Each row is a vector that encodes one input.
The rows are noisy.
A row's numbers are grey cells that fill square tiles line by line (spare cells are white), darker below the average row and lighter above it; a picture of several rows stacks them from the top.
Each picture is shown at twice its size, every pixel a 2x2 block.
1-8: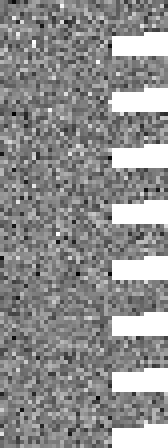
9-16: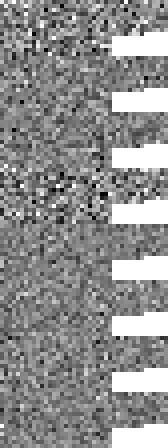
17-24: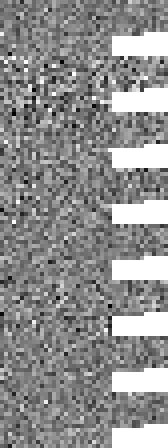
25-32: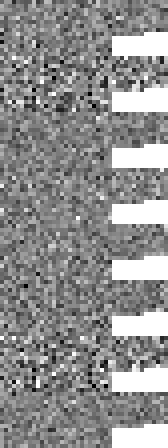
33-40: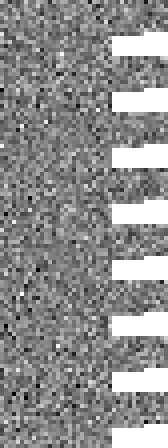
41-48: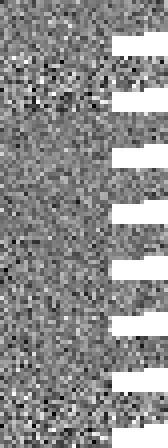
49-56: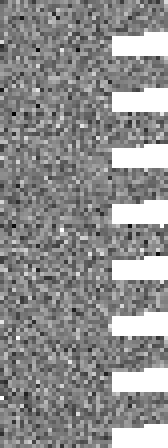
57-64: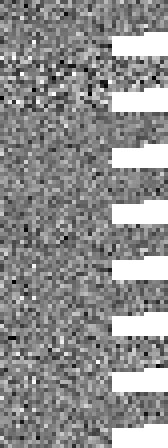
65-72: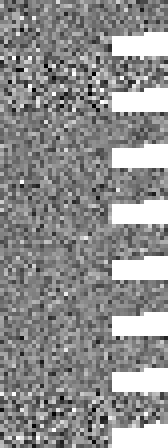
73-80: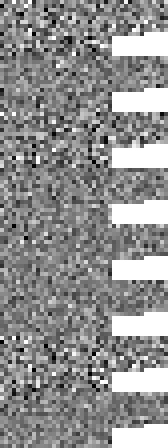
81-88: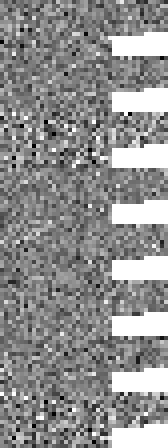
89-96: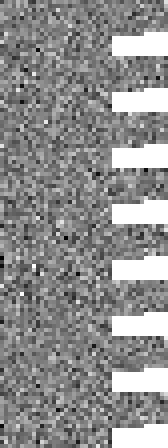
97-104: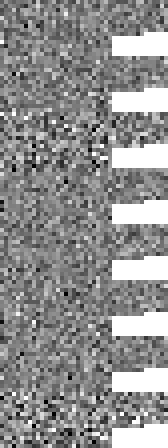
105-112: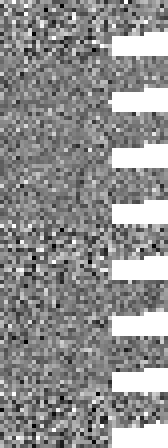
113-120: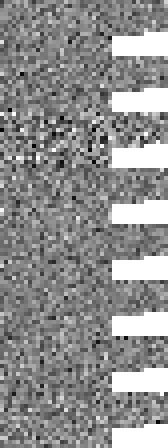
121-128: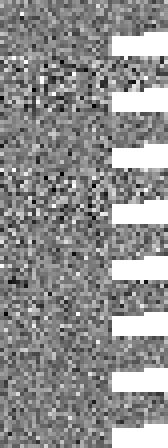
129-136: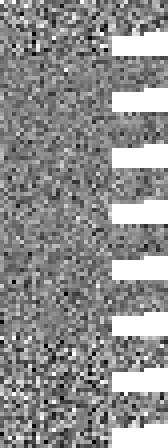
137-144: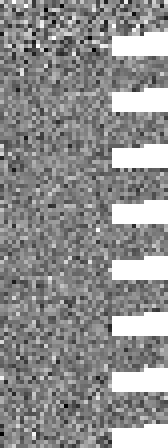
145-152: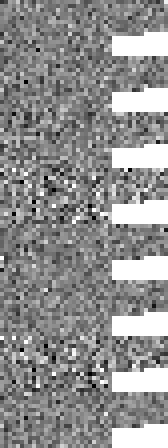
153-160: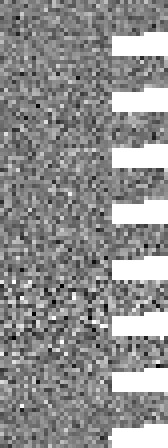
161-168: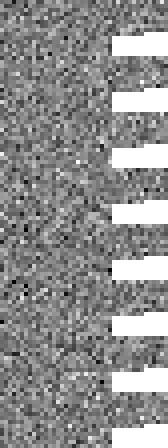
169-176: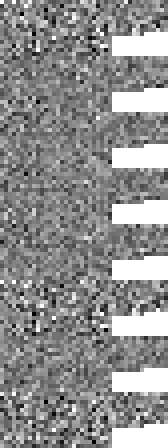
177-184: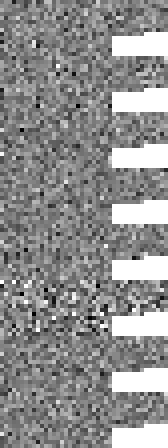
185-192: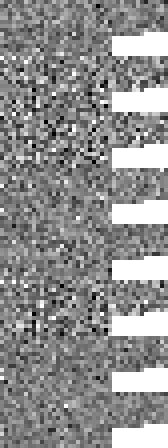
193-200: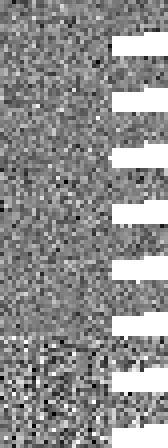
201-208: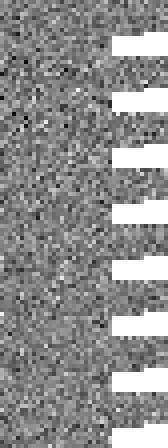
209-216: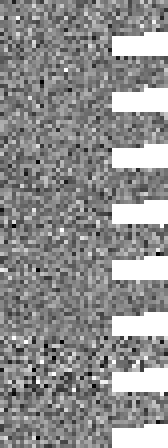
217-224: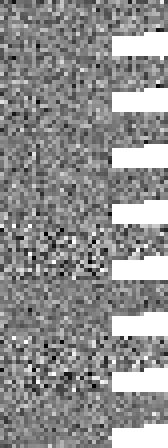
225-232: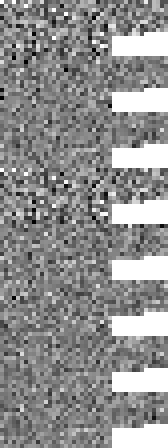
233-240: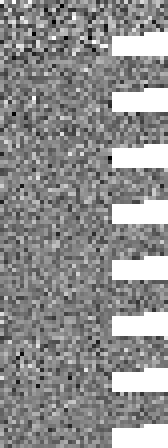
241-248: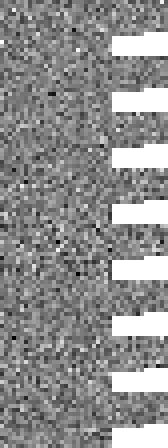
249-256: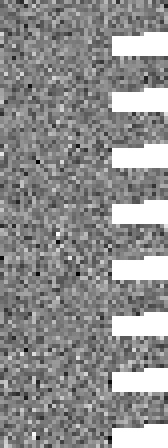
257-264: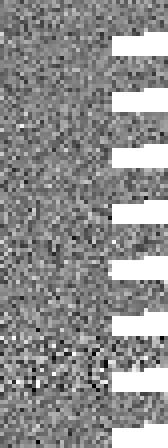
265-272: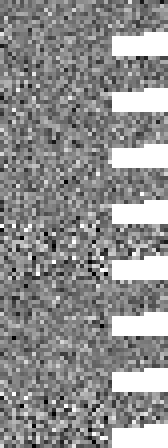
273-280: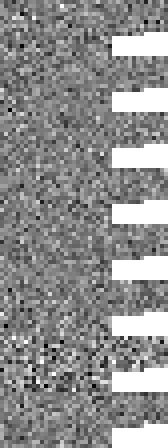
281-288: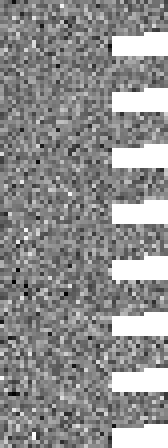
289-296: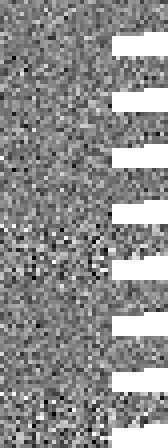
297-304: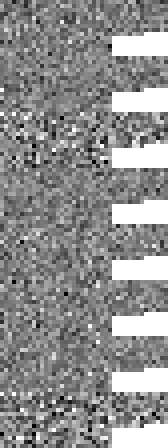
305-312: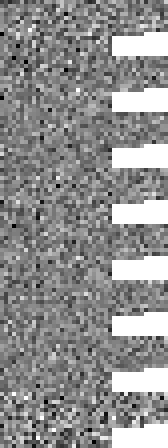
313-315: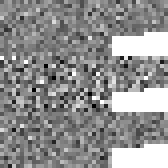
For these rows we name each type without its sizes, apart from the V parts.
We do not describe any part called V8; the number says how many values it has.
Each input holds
a point on a line and a node of a tree, together with a list of items, each a label and a value of V8.
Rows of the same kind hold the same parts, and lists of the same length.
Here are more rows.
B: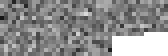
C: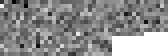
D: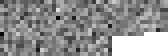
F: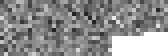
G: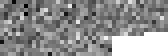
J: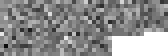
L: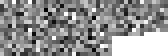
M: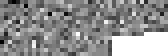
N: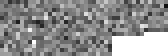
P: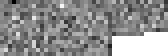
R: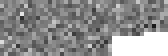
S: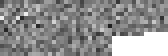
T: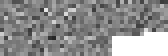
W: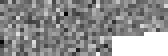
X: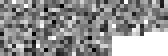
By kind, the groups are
B, C, D, G, M, N, P, W
F, J, R, S, T
L, X

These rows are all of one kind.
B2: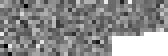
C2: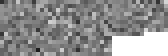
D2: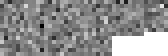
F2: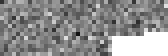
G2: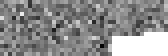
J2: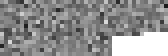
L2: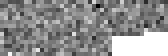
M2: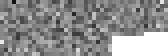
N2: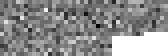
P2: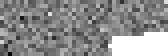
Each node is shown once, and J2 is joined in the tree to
B2, D2, G2 and N2.
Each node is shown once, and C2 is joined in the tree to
F2.
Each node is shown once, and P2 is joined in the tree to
G2 and M2.
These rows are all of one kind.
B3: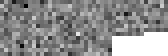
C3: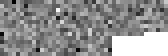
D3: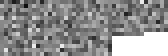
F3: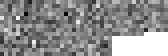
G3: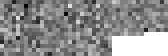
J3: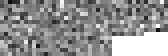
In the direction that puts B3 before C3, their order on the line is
J3, D3, B3, C3, G3, F3.
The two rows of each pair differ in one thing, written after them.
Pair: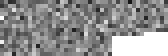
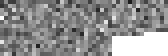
the label in item 2 of the list
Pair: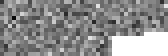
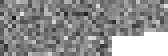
the value of V8 in item 2 of the list
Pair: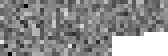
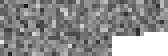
the label in item 1 of the list
